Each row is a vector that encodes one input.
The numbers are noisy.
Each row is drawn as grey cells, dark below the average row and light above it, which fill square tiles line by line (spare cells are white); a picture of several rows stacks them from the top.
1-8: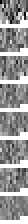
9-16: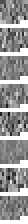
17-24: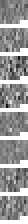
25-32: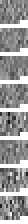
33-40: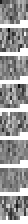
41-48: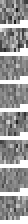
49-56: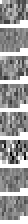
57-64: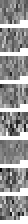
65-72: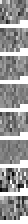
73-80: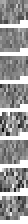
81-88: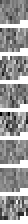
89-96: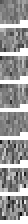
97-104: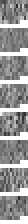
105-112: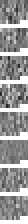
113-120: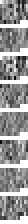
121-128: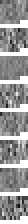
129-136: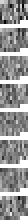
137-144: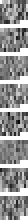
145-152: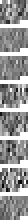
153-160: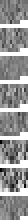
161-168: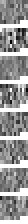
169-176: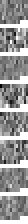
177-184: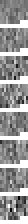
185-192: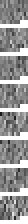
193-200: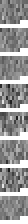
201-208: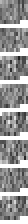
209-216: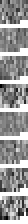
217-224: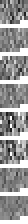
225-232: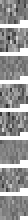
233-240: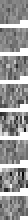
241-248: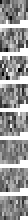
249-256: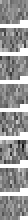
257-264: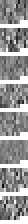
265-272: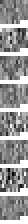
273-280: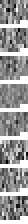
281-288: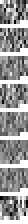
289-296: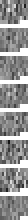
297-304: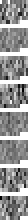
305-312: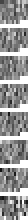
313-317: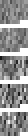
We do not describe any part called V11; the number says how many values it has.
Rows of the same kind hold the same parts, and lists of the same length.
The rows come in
5 kinds.
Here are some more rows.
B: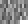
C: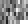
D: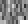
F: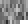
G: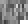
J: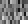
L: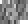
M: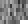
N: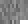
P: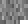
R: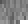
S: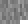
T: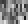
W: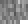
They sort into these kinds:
B, S, W
C, J, L, N
D, M, P, T
F
G, R

